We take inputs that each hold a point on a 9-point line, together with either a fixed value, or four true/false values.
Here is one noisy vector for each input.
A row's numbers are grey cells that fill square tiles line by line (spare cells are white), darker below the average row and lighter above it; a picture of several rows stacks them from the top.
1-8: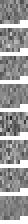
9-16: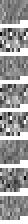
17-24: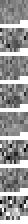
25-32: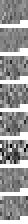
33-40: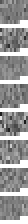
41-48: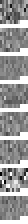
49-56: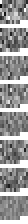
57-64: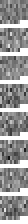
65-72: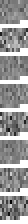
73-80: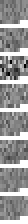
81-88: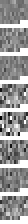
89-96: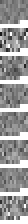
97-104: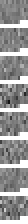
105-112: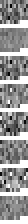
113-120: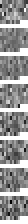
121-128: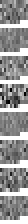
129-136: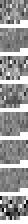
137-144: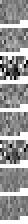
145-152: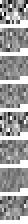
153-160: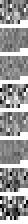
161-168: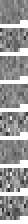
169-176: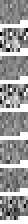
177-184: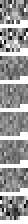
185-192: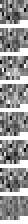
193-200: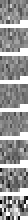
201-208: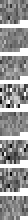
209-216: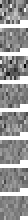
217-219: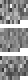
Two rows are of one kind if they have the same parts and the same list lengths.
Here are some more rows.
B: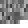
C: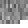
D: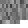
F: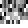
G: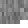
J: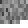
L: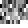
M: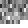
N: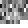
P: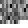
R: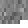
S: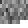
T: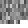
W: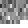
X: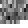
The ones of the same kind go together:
B, C, D, F, G, L, M, N, P, R, W, X
J, S, T

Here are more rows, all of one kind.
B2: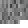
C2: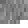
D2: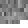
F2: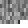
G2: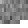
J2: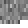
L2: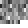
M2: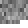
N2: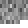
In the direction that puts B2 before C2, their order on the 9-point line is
B2, D2, M2, N2, C2, L2, J2, F2, G2.
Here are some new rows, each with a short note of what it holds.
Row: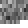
a point on a 9-point line and four true/false values
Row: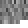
a point on a 9-point line
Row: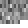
a point on a 9-point line and four true/false values
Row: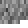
a point on a 9-point line
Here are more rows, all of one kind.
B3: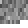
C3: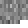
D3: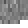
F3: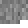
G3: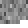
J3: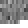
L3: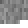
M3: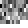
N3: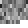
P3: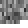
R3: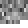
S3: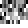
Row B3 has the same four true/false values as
C3, F3, P3 and S3.
